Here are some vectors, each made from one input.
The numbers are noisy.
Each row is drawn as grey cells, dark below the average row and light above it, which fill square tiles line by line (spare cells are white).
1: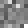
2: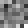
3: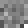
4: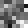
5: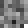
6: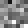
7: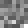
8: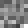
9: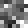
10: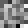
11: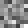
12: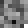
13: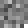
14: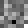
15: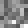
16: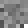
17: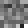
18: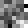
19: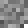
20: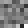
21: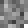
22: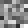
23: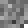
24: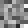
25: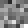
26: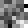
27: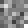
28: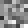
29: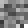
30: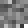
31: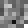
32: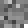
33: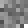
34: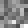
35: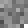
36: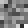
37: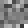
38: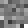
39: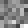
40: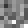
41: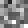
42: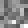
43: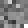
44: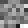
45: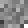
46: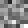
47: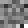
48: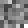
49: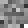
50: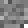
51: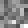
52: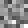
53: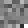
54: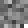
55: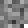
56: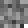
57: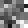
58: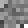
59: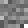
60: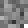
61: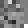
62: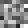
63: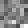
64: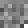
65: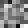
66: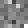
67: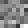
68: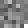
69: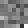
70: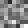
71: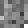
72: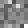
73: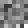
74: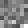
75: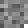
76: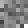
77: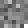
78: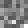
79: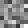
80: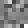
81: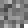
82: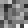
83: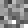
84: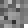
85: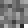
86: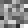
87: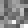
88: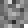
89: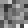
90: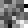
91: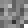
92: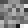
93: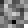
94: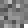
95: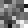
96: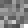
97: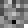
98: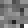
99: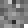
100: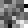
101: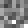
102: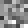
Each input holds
a list of up to two points on an 8-point line.
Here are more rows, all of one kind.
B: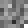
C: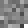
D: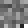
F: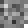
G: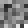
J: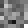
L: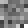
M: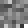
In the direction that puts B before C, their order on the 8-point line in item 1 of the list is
F, B, L, J, C, D, M, G.
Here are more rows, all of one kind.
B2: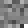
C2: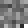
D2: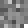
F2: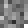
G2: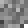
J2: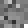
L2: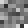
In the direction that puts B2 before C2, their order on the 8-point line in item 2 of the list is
B2, G2, L2, D2, C2, F2, J2.
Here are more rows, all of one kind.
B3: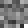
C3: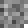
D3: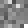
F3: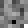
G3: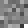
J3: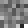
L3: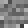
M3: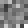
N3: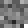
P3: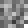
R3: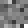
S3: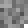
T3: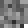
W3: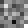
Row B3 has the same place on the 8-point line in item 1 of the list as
F3, N3 and T3.
